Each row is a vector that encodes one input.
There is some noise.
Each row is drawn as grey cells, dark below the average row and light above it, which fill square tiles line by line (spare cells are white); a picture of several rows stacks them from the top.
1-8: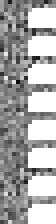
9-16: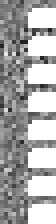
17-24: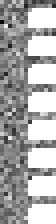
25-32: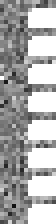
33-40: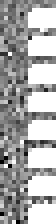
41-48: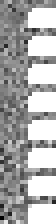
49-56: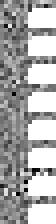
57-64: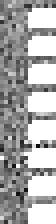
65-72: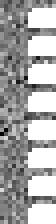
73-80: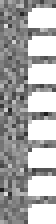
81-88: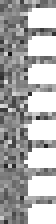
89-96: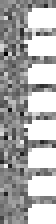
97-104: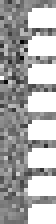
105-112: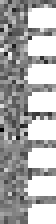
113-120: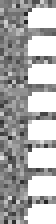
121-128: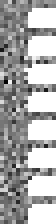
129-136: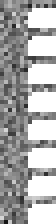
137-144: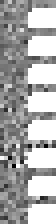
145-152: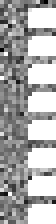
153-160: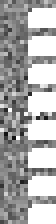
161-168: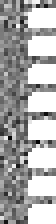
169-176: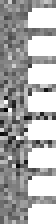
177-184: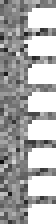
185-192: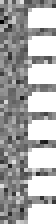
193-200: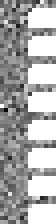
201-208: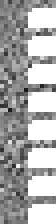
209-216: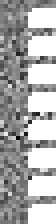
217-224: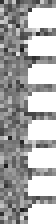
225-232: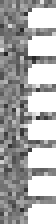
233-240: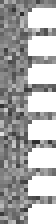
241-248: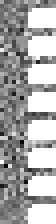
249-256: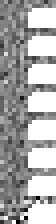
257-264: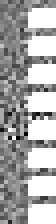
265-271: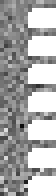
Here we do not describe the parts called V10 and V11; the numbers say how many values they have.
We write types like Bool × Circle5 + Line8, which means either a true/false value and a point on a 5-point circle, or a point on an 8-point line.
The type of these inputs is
(Bool × Bool × Bool + Unit) × Line4 × (Line6 + V11) × V10.
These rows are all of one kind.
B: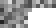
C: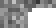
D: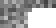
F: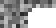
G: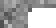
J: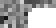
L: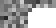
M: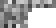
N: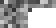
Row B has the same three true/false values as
J, L and M.
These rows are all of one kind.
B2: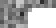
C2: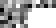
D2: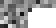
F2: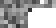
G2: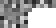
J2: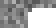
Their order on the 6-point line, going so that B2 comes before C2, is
J2, D2, B2, G2, C2, F2.
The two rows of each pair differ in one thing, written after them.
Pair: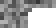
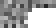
one of the three true/false values
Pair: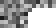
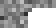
the place on the 4-point line
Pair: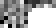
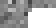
the place on the 4-point line
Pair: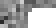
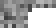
the place on the 4-point line
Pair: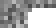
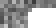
the place on the 6-point line
